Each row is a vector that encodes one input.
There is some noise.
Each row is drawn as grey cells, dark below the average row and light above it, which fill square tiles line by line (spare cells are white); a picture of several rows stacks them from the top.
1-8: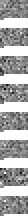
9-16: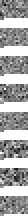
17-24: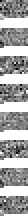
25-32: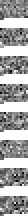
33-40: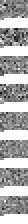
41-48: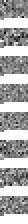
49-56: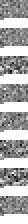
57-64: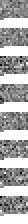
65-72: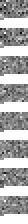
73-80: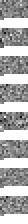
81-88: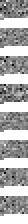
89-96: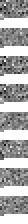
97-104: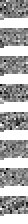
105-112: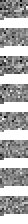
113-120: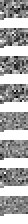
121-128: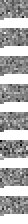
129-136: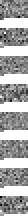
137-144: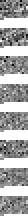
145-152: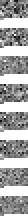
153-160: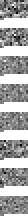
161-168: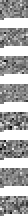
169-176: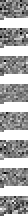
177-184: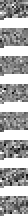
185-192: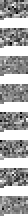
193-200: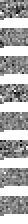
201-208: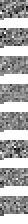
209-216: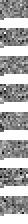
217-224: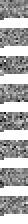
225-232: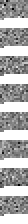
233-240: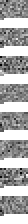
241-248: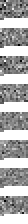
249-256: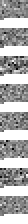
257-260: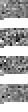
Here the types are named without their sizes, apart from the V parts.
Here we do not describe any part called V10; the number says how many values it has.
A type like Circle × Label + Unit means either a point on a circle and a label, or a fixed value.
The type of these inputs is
Bool × Bool × Bool × List(Line) + V10.
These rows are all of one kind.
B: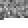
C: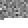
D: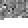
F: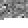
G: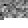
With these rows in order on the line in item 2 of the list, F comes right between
B and C.
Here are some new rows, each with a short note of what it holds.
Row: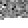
three true/false values, together with a list of two items
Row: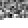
a value of V10
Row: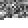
a value of V10
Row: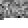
three true/false values, together with a list of one item
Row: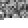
a value of V10
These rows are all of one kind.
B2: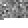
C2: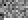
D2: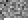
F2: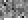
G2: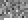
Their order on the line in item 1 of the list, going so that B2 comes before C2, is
B2, G2, C2, F2, D2.
